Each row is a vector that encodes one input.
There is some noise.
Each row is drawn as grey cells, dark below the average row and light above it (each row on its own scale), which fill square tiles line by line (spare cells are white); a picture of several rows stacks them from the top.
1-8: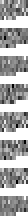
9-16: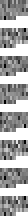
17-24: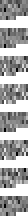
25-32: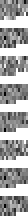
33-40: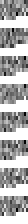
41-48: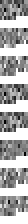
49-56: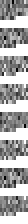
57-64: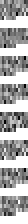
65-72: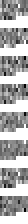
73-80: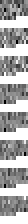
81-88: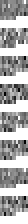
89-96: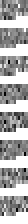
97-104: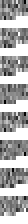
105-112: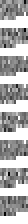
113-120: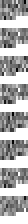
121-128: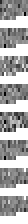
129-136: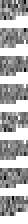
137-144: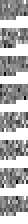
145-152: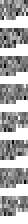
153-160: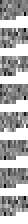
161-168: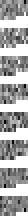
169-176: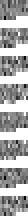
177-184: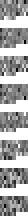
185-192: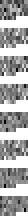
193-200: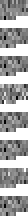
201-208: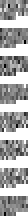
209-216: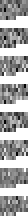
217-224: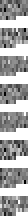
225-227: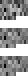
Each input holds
either a point on a 16-point circle, or a fixed value.
